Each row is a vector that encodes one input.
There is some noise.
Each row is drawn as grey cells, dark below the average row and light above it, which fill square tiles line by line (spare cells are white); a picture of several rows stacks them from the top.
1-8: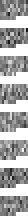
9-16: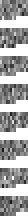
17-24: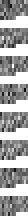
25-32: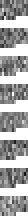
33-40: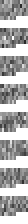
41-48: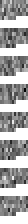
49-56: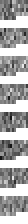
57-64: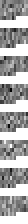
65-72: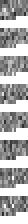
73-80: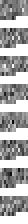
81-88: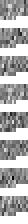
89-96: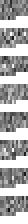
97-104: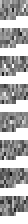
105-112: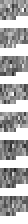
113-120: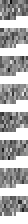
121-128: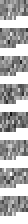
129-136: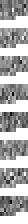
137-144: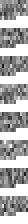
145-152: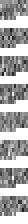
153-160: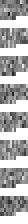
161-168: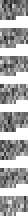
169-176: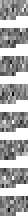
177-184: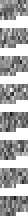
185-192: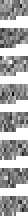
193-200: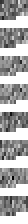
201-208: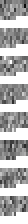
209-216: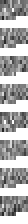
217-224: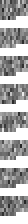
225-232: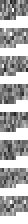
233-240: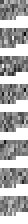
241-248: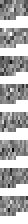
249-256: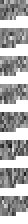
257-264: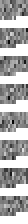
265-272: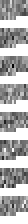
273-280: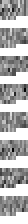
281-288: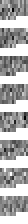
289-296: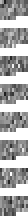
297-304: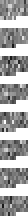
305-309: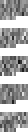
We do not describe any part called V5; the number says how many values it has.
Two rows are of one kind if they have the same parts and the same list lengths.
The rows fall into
2 kinds.
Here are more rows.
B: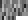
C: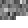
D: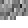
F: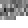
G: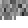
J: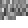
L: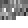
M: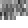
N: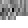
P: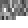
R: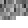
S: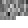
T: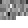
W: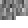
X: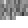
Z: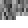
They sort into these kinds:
B, C, L, P, R, S, T, W, Z
D, F, G, J, M, N, X

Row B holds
one of 12 labels, a true/false value and a value of V5.
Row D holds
one of 12 labels.
